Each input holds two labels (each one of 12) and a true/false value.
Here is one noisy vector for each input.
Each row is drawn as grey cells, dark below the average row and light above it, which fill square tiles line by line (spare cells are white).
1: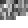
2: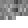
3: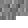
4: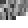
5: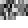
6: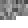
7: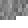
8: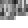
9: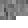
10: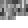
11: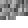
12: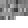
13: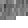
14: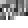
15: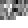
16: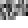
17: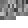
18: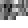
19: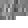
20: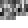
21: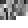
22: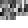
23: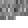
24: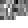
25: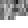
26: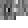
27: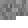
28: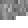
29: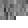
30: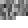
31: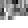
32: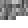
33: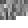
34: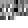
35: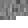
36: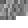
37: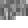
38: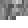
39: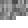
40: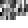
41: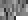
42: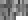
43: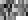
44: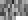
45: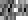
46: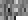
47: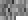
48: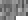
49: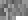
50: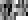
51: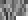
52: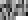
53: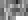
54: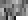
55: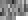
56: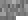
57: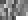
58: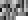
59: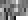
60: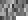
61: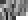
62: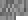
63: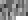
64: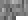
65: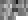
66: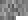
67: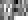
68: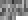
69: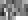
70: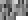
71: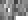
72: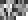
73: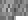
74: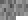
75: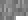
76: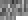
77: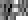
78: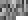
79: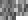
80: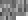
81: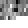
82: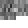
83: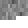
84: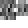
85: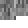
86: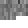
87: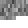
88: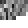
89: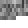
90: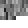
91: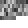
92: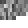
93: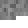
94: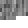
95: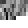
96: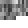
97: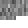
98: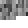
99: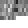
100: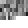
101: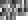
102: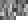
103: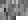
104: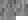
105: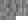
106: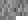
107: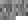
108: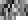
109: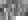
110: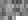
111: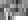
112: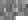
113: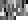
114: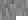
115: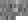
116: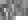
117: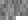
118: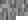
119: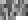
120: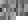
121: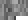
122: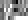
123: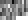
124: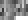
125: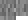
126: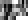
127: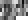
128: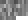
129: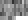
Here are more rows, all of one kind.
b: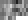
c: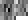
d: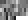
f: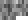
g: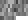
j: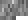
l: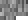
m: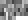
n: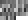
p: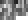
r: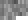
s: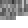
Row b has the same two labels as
d, j, m and n.
